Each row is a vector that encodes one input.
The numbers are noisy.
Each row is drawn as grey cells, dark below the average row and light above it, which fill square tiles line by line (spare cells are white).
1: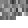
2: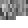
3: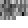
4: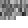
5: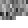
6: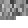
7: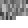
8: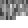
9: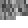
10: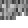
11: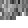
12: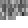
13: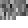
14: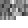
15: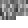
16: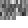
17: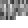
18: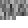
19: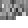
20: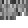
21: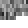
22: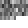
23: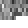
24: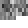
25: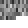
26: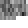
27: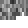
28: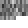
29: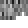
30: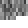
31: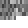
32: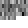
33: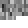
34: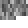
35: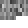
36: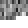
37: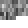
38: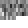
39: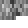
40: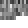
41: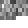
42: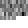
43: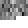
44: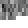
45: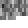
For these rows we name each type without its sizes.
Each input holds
a point on each of two lines and a true/false value.
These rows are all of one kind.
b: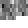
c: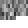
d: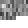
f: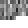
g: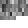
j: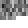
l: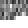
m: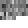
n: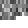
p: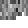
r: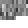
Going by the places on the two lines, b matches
f, g, j and l.
